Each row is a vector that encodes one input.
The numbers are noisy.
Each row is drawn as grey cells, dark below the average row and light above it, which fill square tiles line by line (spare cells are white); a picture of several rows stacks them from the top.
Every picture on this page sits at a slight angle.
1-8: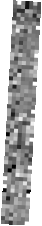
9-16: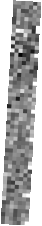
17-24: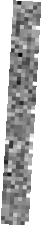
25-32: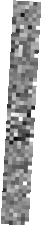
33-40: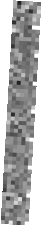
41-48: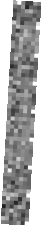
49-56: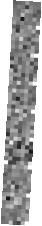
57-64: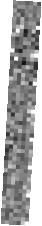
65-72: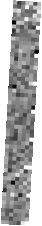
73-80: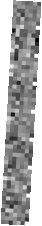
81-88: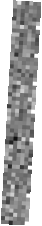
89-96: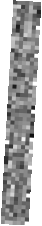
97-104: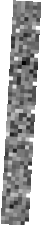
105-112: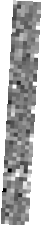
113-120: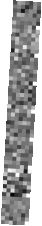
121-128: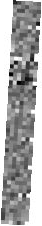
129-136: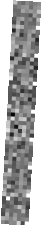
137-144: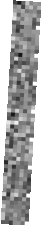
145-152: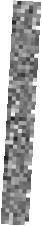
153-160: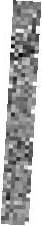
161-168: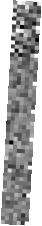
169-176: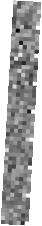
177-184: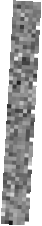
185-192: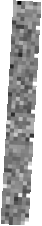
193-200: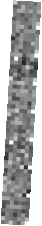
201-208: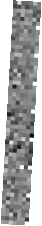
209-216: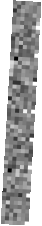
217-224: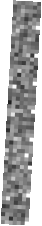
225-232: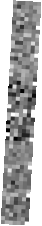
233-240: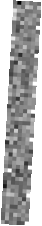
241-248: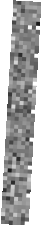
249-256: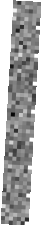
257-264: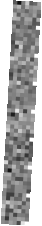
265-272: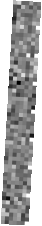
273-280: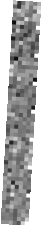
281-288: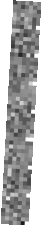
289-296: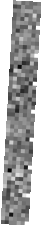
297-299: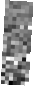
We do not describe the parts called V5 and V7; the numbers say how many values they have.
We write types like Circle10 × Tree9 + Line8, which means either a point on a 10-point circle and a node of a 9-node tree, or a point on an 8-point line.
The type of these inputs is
(Bool × V7 + Label9) × V5 + Unit.
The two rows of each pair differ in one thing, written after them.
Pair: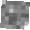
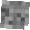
the value of V5
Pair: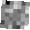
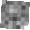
the value of V7
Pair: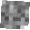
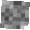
the true/false value
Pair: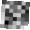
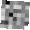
the value of V5
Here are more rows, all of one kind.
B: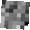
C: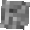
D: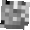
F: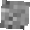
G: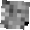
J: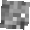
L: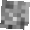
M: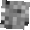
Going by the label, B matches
G and M.
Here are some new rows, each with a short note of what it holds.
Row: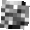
a fixed value
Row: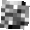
a fixed value
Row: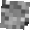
one of 9 labels and a value of V5
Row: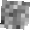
a true/false value, a value of V5 and a value of V7
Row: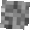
one of 9 labels and a value of V5
